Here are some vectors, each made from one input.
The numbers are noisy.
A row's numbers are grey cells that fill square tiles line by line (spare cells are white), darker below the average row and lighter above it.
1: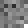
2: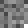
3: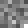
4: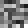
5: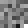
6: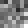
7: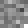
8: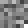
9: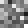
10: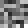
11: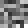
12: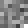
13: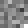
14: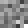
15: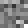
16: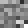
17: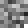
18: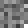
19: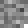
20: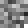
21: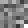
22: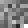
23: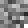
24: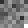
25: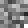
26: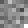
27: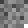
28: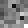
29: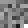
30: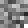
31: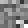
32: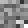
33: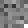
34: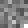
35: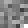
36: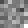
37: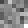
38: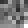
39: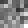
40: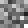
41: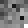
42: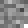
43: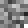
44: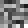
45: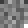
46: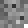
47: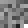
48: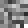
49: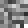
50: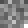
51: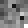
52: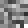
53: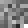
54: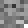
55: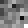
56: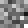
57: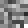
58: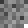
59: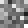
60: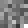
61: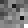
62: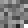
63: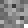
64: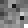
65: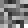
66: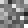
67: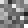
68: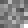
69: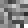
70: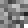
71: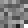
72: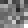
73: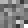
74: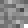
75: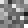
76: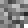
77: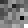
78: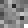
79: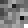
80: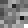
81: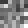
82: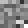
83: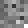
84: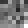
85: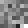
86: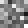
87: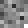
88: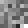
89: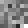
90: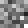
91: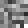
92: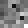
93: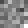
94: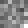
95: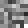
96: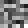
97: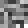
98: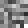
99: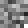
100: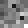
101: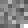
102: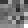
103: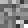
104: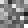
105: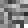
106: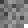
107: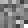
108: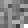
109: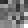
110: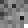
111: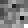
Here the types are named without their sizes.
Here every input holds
a point on a line, together with either a point on a circle, or a fixed value.
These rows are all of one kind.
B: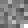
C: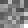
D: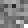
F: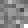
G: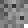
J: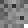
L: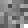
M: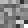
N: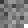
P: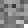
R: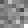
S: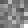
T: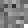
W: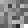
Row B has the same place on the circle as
C, L, S and W.
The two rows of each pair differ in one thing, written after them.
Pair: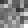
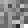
the place on the line
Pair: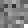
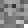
the place on the circle
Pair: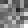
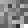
the place on the line
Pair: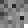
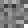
the place on the line
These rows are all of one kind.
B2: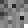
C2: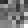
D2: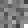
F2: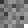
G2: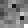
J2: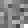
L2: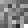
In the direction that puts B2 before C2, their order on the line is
L2, J2, D2, F2, B2, G2, C2.
